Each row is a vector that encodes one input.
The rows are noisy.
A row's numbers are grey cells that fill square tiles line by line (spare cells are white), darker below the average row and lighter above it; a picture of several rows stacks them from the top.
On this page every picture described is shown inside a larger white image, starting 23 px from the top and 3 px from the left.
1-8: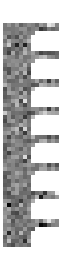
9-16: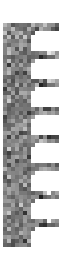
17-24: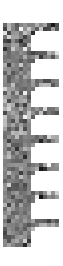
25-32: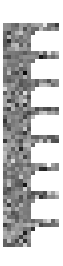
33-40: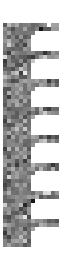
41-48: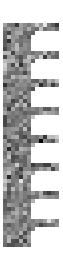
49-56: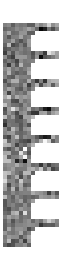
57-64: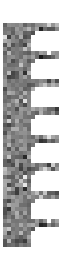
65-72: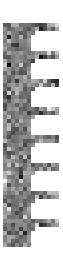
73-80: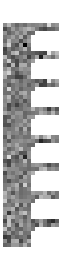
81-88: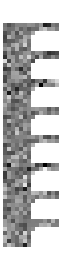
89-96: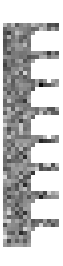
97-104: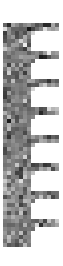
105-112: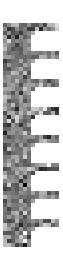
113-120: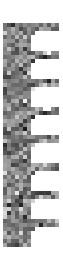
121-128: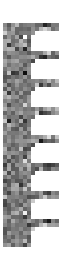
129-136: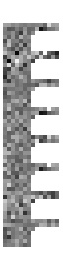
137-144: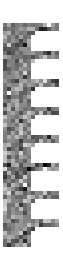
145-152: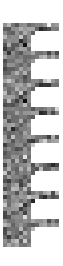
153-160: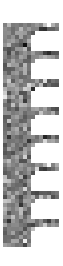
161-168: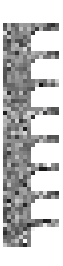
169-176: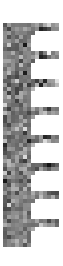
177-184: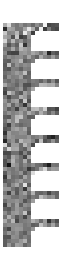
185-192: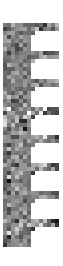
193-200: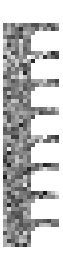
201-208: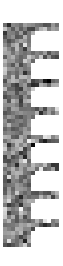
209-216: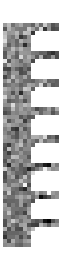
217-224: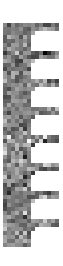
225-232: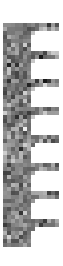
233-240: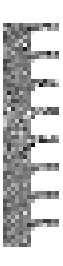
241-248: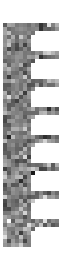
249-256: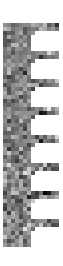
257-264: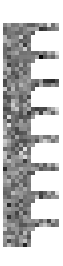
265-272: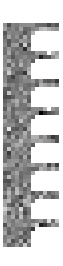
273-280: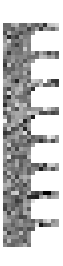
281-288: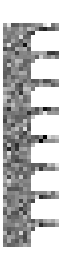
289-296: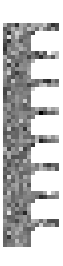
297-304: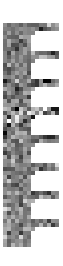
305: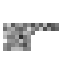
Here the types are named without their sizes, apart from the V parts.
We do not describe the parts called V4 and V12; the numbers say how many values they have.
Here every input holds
a point on a line and a node of a tree, together with either a true/false value and a value of V12, or a value of V4.
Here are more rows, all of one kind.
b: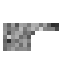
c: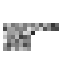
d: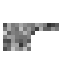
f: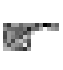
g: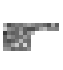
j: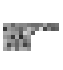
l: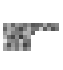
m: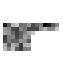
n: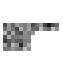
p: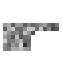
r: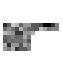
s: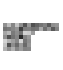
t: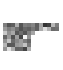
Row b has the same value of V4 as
f and g.
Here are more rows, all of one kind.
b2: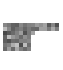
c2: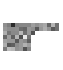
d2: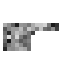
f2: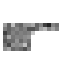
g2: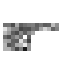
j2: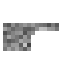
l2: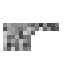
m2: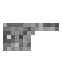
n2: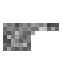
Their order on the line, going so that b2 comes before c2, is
b2, j2, c2, g2, l2, n2, f2, d2, m2.
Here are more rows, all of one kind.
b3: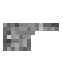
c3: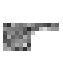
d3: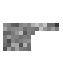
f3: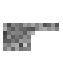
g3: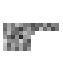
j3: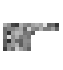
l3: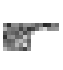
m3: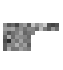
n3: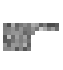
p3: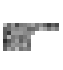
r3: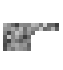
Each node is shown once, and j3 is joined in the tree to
d3.
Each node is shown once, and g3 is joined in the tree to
d3.
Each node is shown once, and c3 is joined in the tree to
b3 and n3.
